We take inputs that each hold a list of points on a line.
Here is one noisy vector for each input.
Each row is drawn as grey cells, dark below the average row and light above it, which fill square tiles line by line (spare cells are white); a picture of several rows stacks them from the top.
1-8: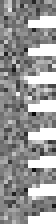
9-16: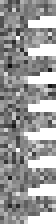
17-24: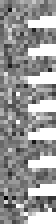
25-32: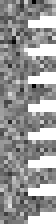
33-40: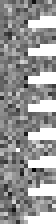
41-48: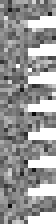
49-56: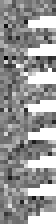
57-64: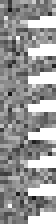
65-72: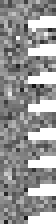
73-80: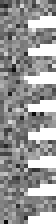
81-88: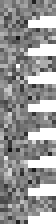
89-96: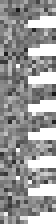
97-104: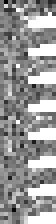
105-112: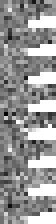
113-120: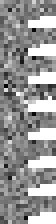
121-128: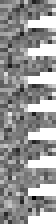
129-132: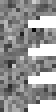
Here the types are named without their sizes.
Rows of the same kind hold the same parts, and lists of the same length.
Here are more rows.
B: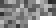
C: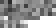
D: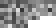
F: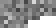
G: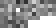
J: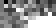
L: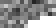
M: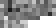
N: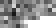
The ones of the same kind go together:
B, F
C, L, M, N
D, G
J

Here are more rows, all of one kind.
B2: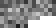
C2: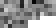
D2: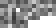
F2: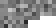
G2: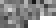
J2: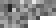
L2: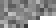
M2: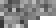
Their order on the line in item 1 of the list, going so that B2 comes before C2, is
D2, B2, L2, J2, M2, F2, G2, C2.
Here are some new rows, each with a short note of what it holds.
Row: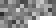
a list of two items
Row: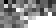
the empty list
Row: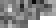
a list of three items
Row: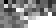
the empty list
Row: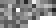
a list of two items
